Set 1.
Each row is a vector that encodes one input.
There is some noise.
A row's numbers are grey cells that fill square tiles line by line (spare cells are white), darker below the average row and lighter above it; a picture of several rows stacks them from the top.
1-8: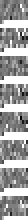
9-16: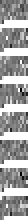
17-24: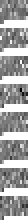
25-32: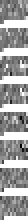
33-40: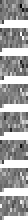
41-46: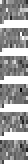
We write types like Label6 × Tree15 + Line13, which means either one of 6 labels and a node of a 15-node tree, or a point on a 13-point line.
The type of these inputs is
Bool × Bool × Bool + Tree7.
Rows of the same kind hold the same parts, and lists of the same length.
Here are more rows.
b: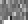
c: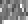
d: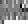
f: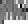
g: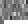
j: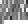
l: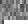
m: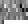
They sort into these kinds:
b, c, g, j
d, f, l, m

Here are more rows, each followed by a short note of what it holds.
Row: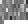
three true/false values
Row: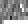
three true/false values
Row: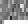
three true/false values
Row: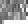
three true/false values
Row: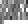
three true/false values
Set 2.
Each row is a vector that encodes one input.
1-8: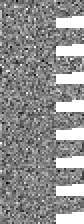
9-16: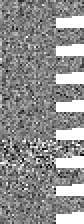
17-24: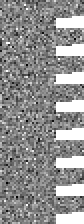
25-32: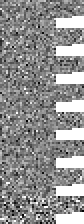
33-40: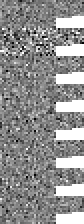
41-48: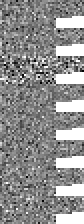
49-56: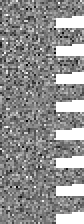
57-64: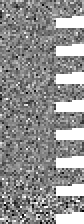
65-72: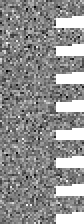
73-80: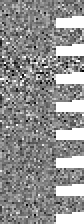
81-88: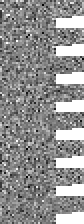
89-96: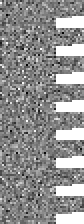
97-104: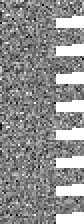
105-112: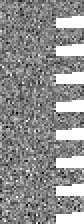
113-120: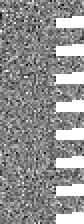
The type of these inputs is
Bool × Circle9 + Unit.
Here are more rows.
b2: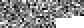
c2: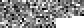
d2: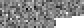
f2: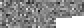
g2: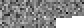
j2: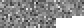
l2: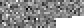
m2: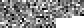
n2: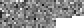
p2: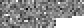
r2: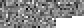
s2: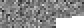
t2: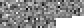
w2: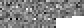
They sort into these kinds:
b2, c2, m2
d2, f2, g2, j2, l2, n2, p2, r2, s2, t2, w2

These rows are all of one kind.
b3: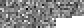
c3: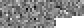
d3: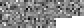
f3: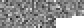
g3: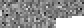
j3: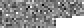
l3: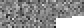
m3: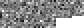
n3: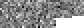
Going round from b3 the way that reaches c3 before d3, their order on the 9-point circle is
b3, g3, n3, c3, l3, d3, f3, j3, m3.
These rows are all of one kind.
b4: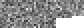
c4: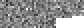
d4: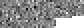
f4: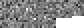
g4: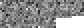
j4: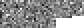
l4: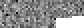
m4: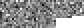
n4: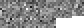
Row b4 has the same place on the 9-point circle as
c4, j4 and m4.
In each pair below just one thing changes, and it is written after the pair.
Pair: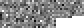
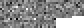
the true/false value
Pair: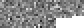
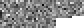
the true/false value
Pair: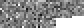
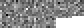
the true/false value
